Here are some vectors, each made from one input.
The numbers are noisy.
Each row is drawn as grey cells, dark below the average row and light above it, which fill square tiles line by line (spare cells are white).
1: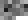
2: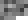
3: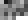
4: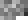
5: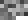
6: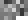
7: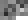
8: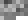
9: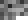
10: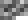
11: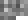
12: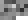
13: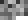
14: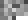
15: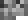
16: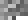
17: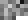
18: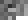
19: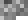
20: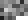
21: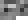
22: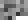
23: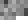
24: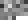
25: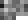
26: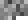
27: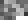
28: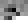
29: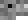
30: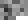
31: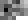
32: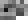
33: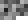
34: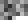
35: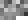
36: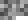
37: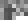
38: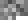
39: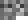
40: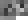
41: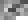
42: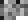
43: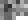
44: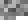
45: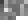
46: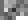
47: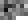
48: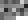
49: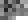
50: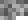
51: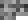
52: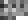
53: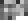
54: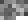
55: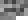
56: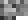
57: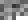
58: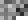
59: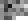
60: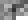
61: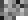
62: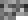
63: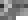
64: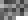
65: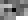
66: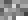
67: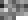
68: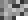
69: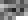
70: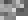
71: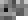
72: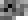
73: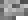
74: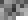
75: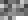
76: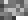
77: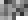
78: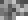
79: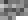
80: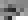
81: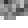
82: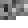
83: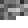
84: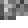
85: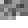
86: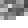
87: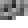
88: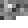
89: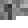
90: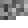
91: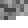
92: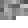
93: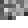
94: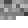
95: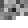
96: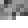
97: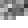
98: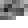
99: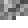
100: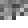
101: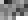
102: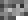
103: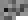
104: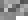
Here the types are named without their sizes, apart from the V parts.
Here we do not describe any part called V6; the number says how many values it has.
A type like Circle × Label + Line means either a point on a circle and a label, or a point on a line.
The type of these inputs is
Circle × Tree × V6.
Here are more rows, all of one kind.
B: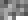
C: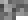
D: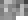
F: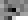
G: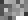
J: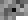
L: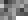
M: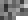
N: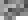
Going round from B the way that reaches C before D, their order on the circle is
B, N, L, F, M, J, G, C, D.
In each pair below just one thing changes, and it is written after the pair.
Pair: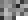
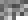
the value of V6
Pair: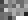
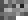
the value of V6
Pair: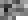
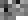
the node of the tree
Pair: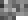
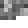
the node of the tree
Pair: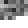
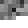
the place on the circle
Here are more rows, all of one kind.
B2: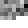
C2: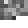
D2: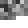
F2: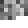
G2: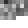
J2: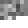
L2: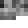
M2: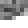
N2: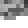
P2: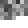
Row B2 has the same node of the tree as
F2 and J2.
